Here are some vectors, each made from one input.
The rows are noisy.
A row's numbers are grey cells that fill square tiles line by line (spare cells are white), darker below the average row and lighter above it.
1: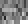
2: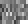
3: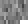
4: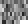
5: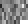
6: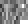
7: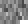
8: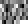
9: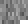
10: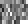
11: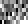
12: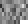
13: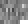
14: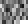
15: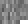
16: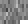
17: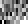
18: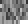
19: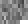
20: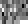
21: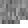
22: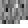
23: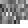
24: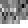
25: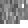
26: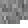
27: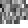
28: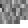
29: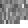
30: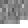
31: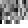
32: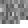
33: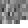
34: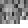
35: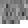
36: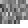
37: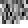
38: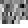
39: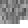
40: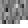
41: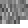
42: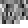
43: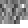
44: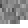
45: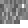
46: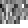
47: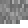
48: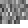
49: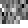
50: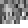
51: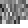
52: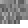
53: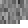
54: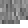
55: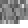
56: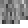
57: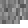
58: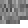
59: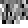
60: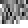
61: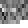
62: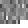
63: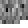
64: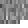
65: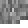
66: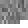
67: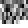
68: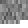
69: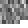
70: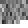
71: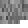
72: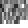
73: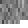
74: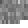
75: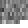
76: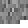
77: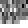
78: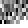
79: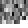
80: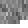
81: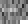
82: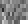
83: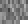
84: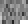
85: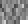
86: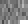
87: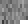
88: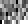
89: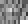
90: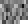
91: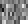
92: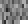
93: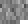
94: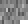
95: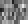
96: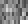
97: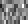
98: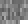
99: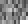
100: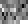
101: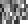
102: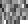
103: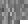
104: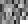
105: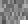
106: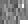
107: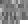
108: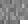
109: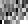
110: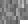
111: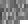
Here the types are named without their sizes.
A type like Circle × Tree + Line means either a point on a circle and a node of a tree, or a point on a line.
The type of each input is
List(Bool × Line).
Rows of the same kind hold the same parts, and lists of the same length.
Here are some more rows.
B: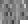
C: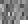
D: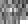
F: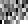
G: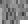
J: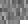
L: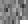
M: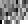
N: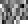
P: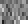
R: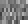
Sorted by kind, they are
B, C, G, P
D
F, M
J, L, N, R

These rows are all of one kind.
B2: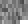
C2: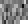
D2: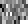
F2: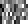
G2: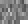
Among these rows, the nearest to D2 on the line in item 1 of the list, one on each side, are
B2 and F2.
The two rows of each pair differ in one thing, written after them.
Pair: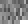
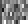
the place on the line in item 1 of the list
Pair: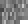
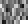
the place on the line in item 1 of the list
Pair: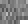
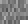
the place on the line in item 1 of the list
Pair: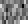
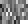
the place on the line in item 1 of the list
